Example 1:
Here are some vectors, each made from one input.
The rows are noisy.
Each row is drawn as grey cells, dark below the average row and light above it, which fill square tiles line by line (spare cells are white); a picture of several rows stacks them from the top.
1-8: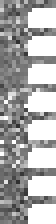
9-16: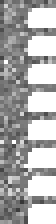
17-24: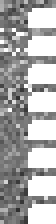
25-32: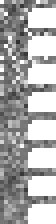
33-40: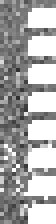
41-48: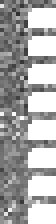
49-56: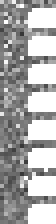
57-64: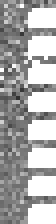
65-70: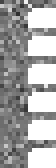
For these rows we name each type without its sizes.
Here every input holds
a point on a line.
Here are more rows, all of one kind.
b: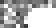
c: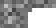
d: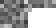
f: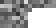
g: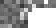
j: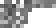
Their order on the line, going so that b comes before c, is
j, b, c, f, d, g.
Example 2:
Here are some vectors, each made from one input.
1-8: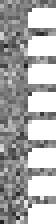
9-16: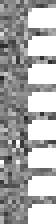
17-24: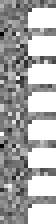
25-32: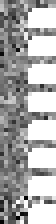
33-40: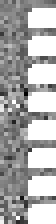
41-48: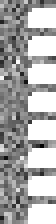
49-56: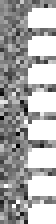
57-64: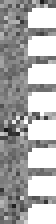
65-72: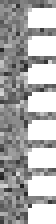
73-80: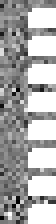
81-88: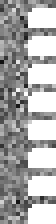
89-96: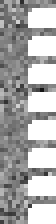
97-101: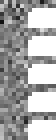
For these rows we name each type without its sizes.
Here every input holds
a node of a tree.
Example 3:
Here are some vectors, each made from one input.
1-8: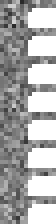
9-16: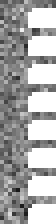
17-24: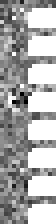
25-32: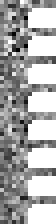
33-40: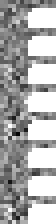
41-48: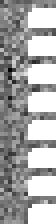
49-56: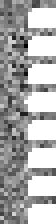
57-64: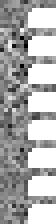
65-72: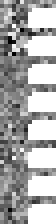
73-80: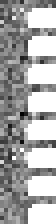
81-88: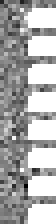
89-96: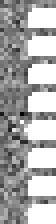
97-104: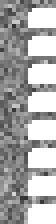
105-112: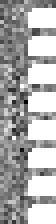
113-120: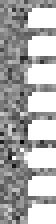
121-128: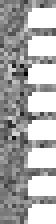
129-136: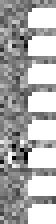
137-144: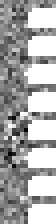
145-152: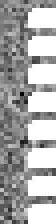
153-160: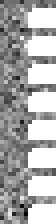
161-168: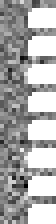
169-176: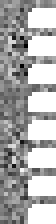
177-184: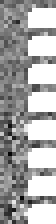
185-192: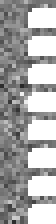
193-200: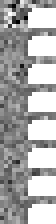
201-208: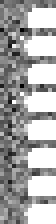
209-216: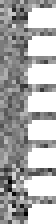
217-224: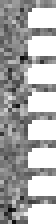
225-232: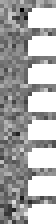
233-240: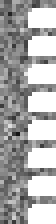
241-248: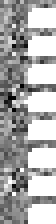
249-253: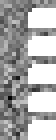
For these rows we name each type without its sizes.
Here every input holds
a point on a circle.
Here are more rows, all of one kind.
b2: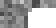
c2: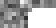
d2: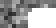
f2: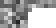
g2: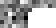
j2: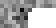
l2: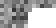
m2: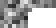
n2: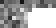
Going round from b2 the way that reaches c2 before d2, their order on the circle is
b2, c2, m2, n2, f2, l2, j2, g2, d2.
